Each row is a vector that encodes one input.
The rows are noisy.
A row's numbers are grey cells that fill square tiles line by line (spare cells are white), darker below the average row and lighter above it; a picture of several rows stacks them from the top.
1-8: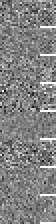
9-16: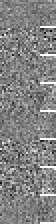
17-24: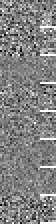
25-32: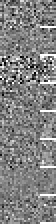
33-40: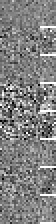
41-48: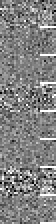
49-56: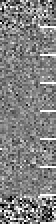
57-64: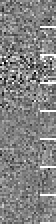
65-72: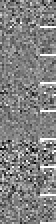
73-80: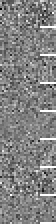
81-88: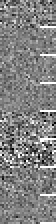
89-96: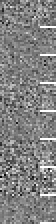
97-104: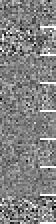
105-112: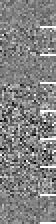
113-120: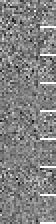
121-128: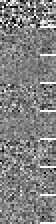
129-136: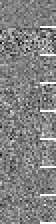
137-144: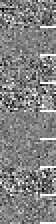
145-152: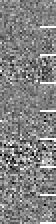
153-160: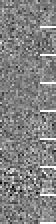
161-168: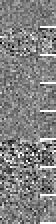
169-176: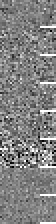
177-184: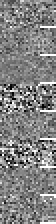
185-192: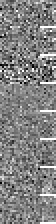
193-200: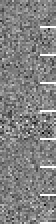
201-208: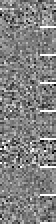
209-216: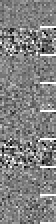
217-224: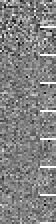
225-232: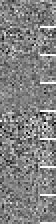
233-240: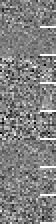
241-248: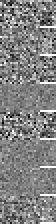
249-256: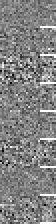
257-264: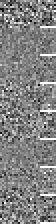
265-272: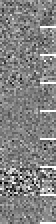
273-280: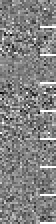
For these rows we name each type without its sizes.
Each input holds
a point on a circle and a point on a line.
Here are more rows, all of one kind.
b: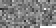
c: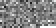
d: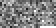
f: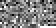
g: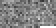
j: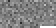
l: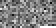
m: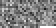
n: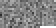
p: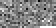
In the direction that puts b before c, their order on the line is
p, l, m, f, j, n, g, b, d, c.
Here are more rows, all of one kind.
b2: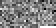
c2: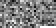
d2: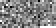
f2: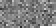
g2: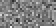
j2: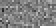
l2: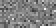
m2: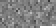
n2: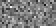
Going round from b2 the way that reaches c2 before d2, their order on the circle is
b2, c2, j2, d2, l2, m2, n2, f2, g2.
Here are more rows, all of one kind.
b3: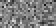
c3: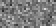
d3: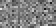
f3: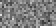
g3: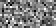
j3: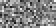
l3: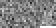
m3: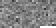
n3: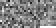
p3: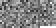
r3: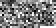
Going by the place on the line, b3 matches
d3, m3, n3 and r3.
